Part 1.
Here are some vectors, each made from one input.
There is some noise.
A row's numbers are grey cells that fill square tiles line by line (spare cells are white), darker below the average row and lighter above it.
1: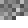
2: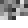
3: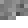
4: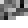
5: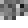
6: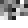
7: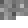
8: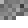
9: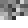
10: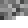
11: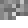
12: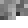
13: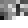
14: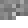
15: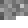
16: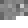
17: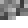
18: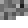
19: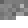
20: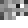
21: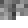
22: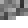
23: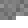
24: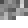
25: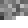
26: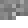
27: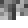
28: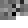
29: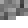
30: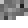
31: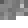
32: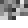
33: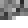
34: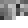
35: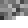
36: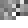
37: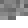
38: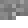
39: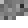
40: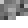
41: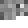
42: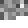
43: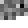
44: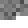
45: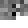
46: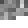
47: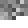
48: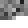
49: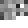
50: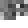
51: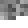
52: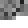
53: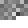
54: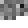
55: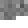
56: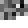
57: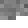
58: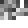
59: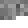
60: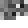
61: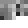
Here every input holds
a point on a 6-point line.
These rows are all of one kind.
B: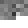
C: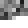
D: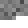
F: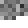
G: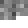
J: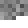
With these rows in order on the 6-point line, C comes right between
D and J.
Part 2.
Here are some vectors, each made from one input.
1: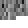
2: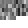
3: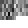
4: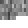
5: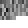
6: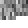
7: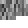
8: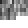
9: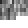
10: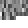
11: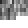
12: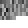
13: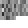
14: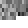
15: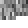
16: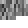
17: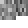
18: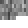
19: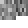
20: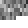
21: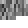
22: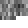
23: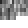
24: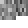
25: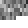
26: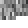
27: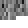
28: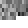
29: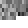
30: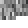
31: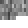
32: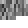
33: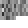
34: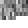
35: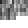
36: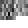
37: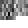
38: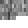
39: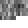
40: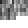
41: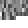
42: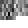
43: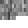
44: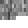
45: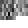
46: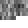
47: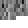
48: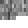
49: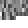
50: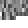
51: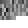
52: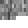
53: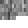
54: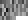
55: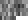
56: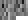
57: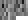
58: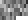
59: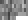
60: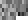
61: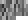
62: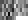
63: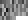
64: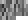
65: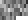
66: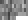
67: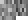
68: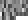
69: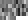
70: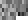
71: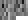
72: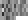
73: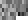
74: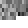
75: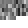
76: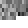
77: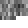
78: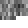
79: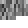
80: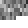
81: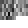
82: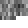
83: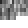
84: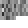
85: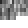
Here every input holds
a point on a 14-point line.
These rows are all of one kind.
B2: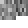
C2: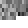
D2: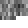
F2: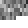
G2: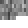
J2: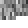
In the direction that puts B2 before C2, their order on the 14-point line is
J2, F2, B2, C2, D2, G2.
